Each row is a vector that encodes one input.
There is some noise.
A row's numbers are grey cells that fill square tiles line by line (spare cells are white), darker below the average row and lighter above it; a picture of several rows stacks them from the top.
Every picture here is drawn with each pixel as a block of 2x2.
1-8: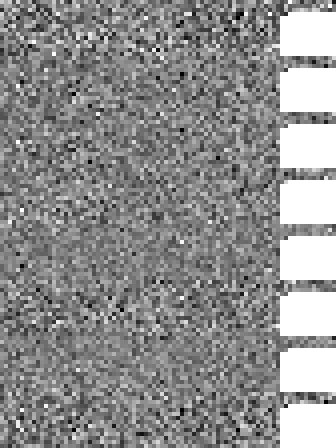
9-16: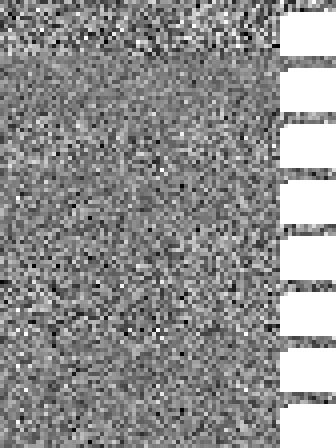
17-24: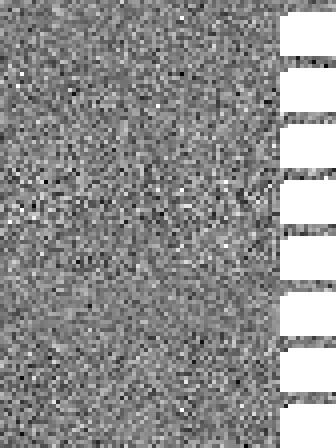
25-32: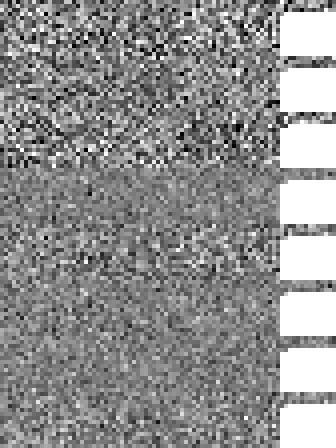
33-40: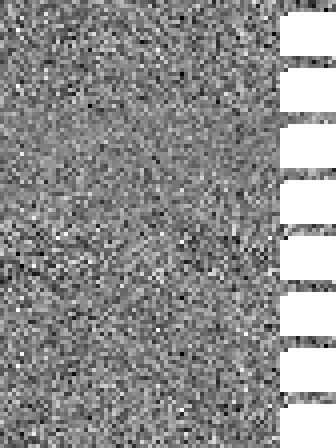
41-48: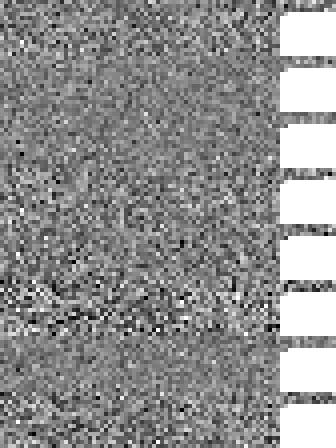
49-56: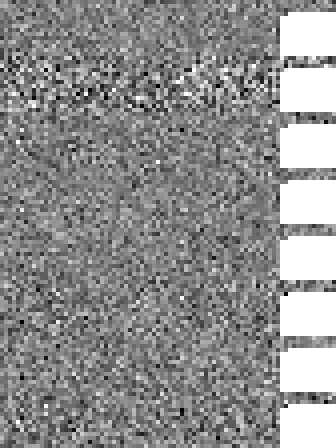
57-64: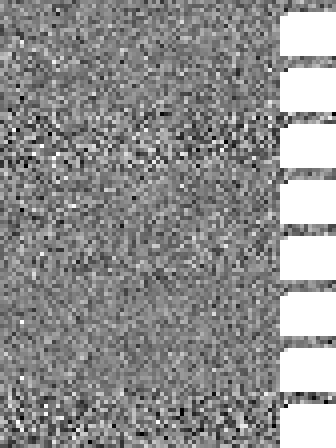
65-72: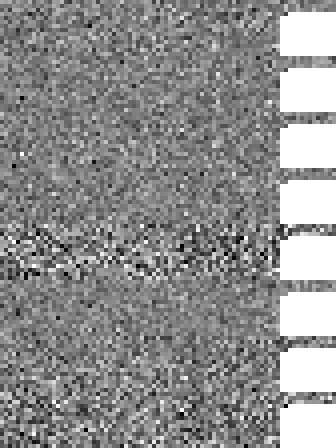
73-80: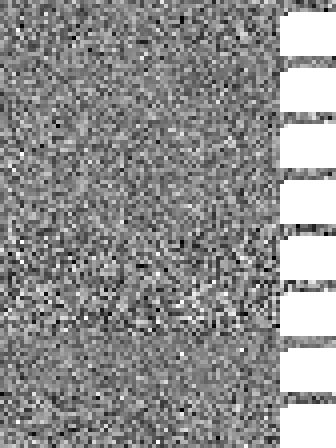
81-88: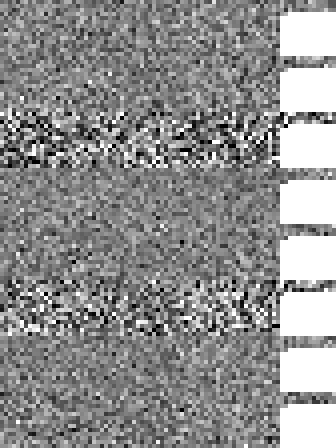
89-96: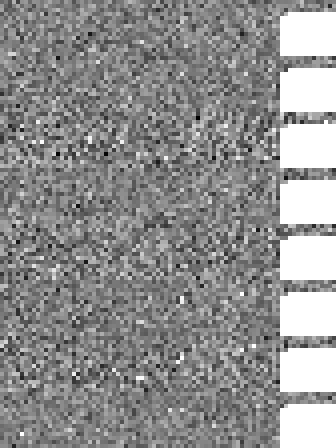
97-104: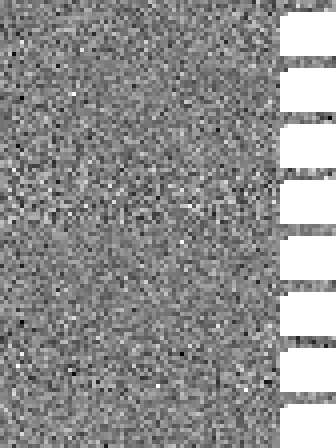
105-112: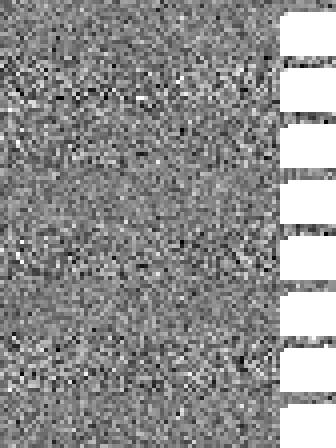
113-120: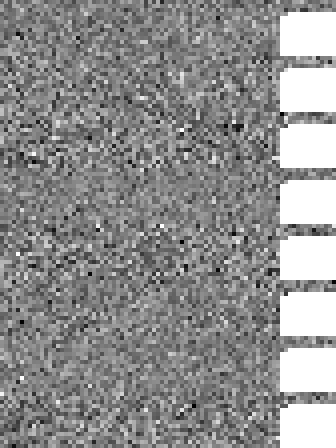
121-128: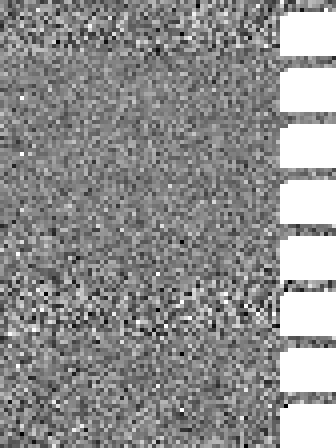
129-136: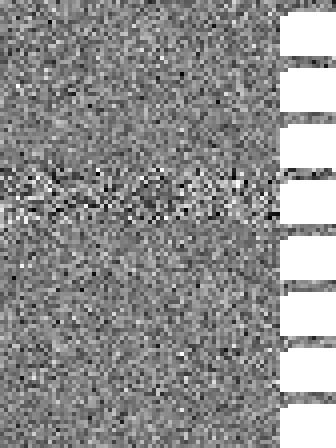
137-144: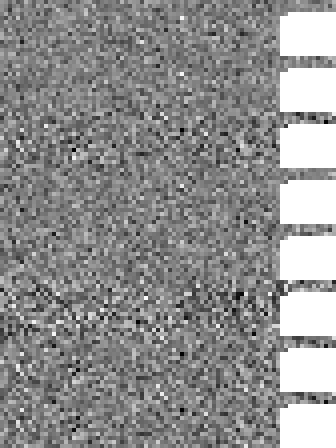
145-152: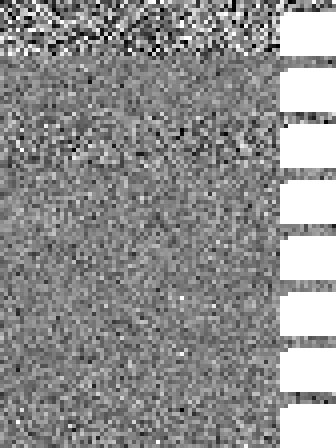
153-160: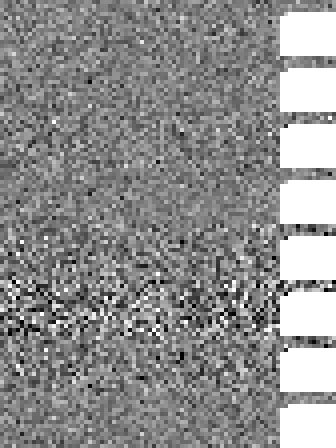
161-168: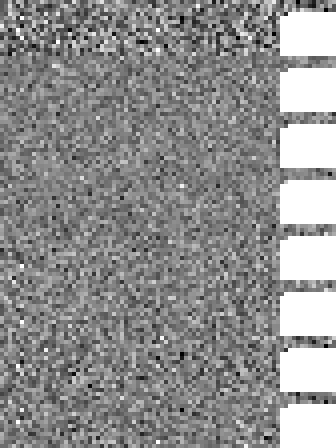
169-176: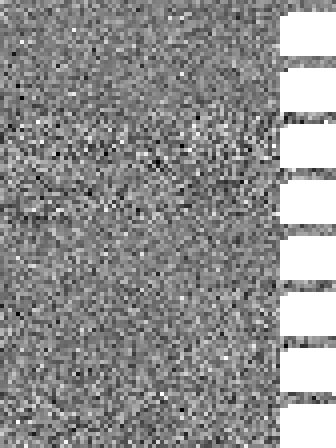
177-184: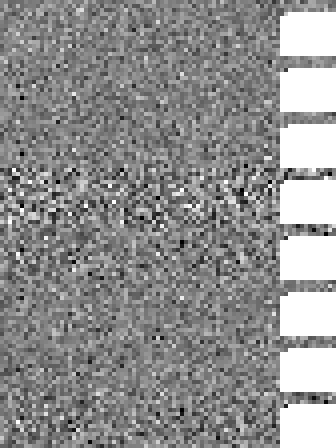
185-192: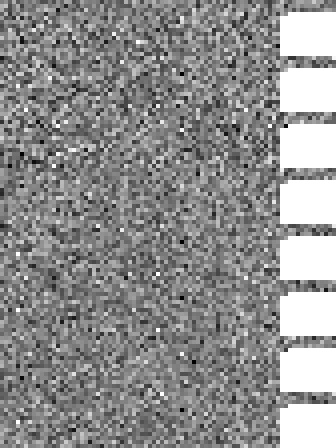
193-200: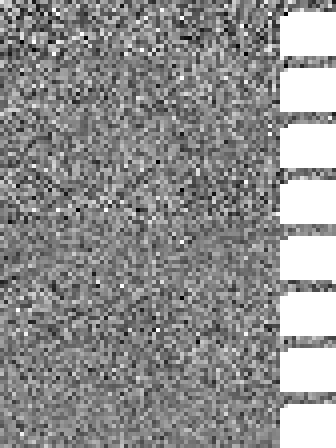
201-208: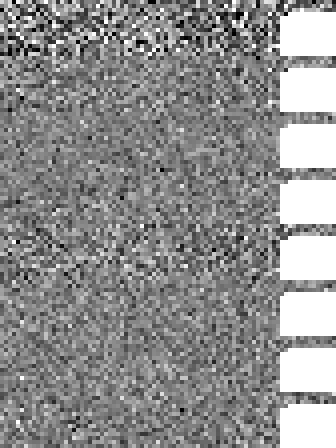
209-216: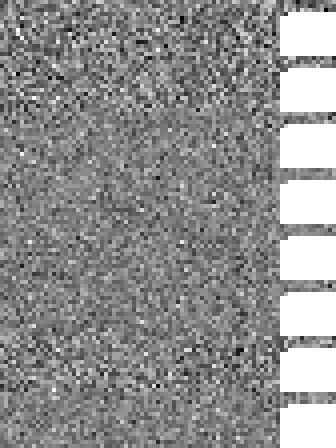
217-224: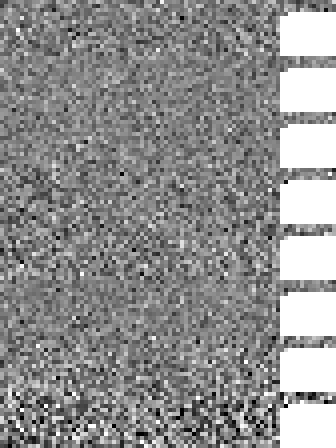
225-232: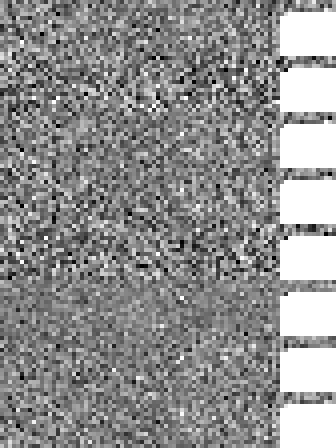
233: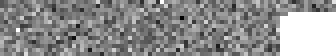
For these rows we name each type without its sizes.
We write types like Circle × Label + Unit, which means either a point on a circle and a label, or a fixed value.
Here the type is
(Circle + Unit) × Line.
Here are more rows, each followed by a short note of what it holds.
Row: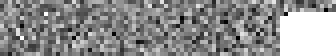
a point on a line
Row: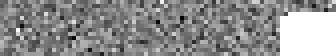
a point on a line
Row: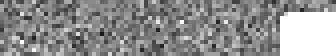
a point on a circle and a point on a line
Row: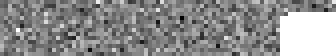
a point on a line
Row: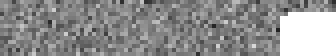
a point on a circle and a point on a line
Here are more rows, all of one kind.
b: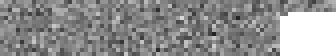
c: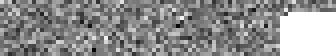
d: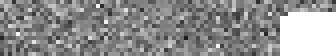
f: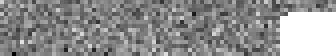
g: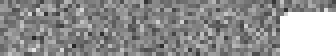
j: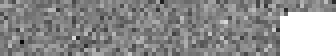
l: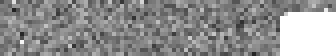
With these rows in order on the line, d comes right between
b and l.
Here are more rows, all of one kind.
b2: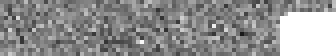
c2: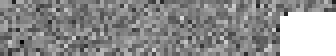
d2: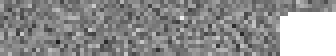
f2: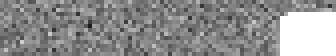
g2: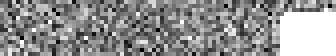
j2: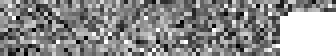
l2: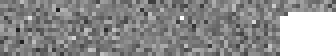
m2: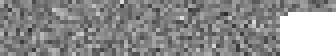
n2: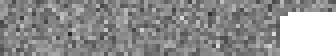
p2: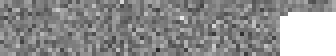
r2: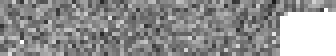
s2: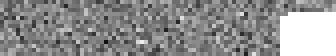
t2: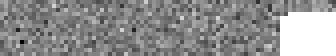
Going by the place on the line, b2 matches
n2, r2 and t2.
